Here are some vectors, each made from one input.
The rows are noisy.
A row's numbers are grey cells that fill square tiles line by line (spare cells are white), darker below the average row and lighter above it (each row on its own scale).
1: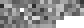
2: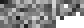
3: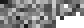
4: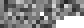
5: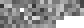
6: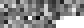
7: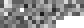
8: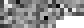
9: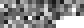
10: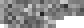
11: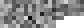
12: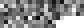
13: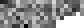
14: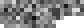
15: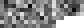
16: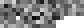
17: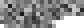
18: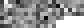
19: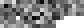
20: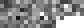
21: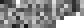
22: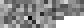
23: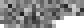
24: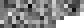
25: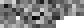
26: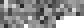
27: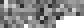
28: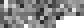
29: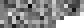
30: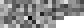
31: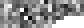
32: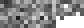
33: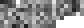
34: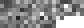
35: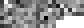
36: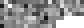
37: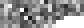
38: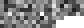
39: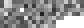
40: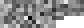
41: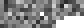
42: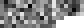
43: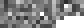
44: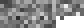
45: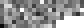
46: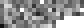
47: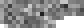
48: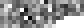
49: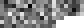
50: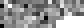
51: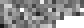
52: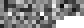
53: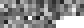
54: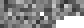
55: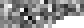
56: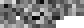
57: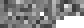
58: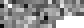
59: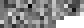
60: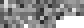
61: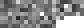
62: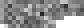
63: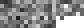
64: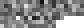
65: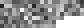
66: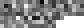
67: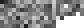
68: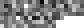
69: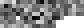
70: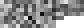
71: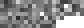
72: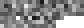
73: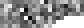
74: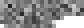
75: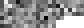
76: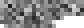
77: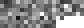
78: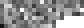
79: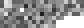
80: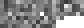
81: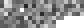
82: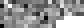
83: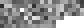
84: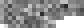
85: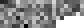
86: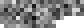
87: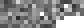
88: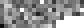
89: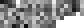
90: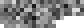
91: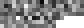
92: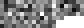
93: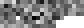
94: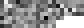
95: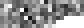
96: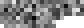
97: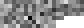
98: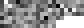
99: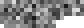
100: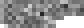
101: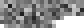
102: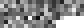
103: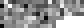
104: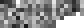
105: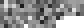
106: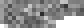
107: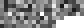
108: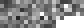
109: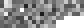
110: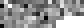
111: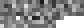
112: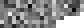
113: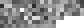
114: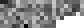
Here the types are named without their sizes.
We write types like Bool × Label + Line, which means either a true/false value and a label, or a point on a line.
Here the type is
Circle + Line.
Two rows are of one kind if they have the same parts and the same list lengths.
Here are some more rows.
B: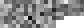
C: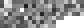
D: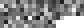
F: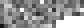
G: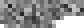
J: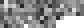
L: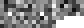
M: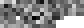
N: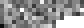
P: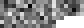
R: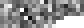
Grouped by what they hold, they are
B, C, D, F, G, J, M, N, R
L, P

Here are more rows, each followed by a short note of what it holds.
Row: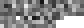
a point on a circle
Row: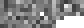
a point on a line
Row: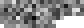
a point on a circle
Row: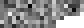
a point on a line
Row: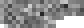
a point on a circle
